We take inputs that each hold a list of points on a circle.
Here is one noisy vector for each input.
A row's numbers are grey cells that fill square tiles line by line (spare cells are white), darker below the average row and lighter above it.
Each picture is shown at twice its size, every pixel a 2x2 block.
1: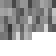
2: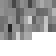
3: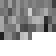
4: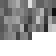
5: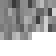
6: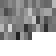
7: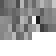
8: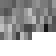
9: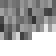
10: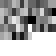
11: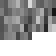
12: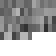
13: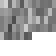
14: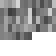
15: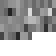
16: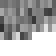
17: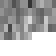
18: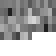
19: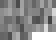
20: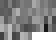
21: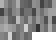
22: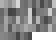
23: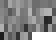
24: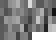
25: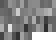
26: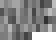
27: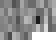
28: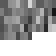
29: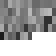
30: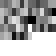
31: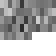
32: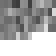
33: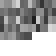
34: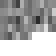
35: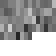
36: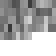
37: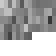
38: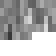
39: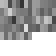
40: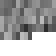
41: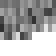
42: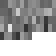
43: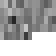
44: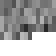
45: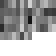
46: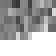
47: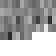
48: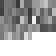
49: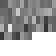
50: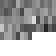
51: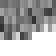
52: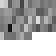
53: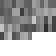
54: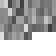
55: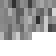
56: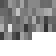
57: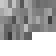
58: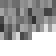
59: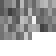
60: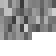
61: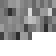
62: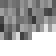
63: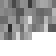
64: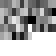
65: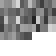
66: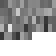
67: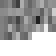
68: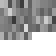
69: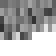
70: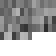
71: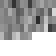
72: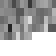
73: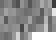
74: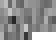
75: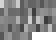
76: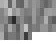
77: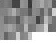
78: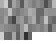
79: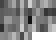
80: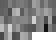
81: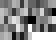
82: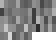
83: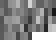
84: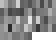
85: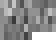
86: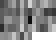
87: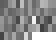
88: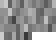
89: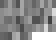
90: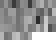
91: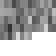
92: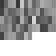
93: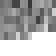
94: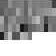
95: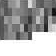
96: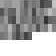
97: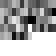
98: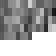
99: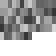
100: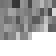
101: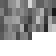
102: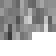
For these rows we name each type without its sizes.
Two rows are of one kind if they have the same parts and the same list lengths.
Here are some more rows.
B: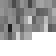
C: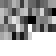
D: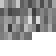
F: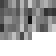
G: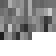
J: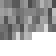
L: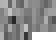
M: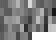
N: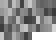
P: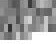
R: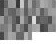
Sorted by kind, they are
B, D, J, P
C
F, M, N
G, L, R

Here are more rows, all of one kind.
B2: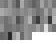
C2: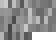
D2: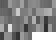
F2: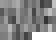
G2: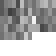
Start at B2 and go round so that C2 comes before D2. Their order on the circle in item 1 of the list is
B2, C2, F2, D2, G2.
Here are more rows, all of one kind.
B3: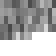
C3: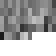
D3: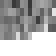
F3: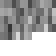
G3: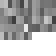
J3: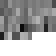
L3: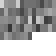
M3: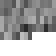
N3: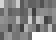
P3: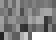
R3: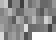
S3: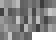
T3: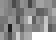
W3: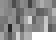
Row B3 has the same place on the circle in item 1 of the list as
D3, F3, T3 and W3.
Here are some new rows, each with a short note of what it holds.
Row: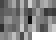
a list of one item
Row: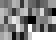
the empty list
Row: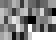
the empty list
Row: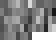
a list of one item
